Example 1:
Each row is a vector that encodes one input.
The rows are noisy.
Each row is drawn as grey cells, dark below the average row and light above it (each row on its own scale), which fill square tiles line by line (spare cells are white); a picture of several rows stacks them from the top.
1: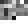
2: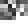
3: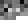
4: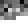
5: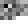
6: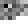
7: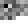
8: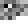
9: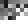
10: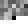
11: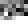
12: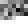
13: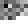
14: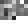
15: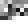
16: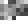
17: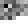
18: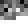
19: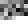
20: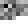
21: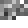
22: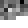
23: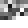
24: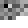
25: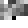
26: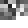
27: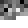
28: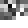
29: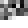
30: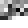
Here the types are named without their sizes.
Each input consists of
a label.
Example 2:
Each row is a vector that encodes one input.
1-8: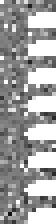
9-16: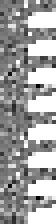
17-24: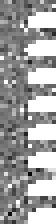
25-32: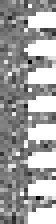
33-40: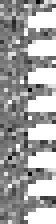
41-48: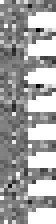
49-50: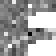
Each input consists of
a node of a 9-node tree.
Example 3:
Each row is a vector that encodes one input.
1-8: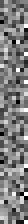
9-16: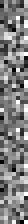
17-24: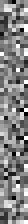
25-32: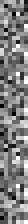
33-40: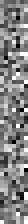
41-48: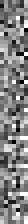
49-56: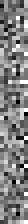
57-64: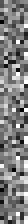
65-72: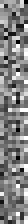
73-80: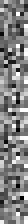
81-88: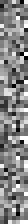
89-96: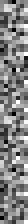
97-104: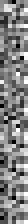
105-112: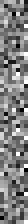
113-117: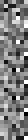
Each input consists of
a node of a 13-node tree.
